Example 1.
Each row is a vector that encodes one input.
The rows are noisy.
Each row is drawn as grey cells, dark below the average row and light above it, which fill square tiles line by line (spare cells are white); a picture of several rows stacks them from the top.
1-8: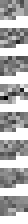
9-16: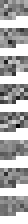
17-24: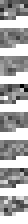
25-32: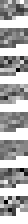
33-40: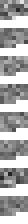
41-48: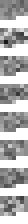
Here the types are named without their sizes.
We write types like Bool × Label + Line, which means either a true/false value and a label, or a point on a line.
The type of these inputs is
Bool × Bool × Bool.
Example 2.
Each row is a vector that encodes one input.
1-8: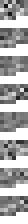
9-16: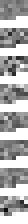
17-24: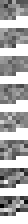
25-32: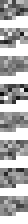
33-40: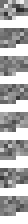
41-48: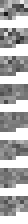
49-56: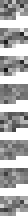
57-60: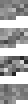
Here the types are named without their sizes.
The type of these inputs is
Tree.
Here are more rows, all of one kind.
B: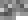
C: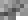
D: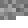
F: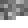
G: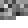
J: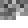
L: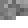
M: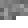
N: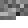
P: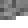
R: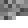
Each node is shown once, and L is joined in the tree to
B, M, N and P.
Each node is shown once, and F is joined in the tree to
J.
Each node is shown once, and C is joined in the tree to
G and M.
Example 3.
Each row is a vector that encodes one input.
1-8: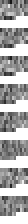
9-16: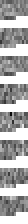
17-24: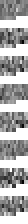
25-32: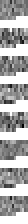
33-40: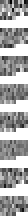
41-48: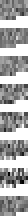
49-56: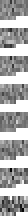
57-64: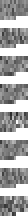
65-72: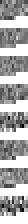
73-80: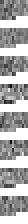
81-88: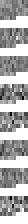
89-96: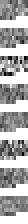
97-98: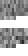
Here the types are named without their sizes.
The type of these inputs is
Label.
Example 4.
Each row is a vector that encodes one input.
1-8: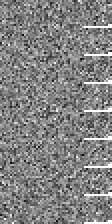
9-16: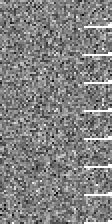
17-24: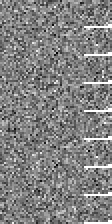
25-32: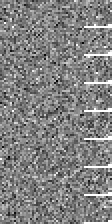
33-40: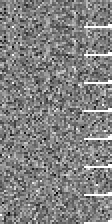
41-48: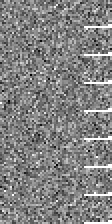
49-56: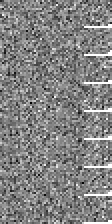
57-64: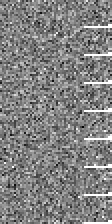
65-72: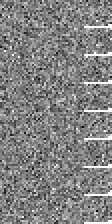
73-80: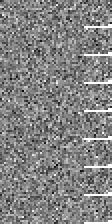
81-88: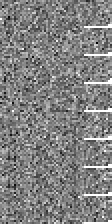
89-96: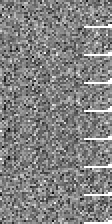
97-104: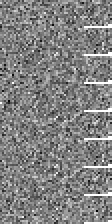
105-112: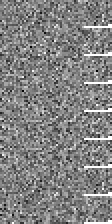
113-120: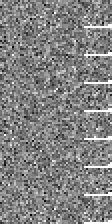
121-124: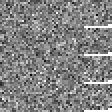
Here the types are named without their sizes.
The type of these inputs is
Circle.
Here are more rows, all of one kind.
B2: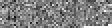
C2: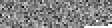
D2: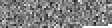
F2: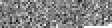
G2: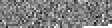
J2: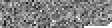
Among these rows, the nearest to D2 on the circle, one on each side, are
B2 and G2.
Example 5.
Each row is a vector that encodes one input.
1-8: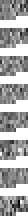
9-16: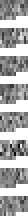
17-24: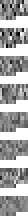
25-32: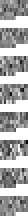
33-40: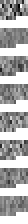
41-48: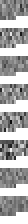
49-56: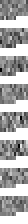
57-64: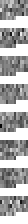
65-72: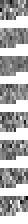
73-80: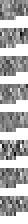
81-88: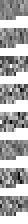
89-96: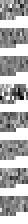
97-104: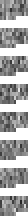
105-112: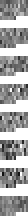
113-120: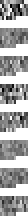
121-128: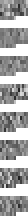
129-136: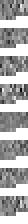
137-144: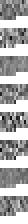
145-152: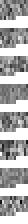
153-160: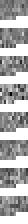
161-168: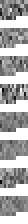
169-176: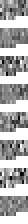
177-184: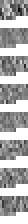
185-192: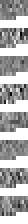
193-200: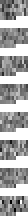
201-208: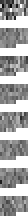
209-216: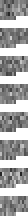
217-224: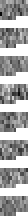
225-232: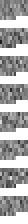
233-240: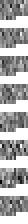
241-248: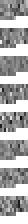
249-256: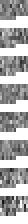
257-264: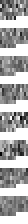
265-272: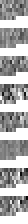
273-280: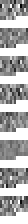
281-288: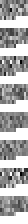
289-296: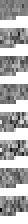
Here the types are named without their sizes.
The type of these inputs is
Tree.
